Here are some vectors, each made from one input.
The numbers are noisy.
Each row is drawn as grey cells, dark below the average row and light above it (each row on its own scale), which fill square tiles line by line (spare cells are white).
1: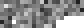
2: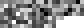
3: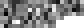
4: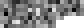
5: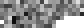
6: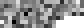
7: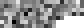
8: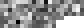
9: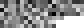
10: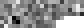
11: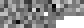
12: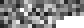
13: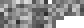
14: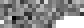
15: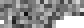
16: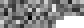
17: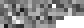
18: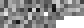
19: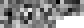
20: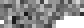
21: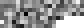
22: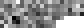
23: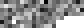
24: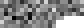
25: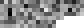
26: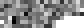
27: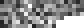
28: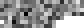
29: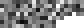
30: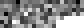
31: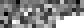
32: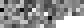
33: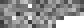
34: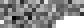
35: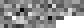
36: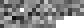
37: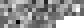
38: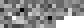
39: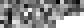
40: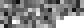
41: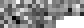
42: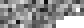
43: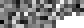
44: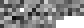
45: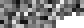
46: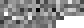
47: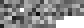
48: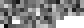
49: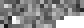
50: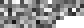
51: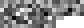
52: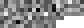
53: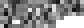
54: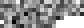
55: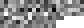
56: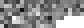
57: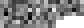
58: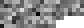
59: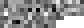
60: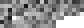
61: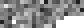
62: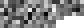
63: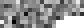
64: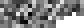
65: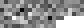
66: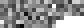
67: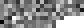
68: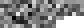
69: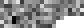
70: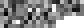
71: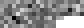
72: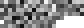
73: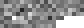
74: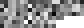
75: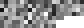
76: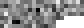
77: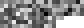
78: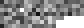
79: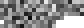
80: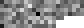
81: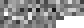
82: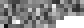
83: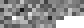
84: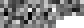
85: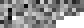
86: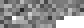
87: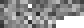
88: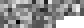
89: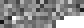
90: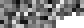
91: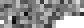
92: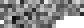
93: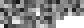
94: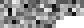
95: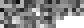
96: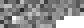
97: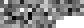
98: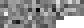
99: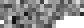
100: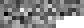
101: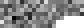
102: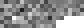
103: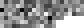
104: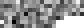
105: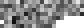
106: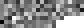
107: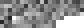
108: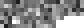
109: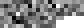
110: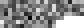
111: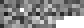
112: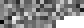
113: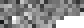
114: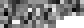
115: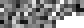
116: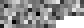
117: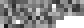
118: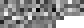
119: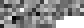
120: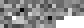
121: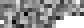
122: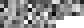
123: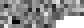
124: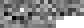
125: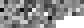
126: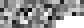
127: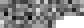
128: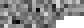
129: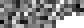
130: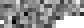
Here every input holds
one of 5 labels.
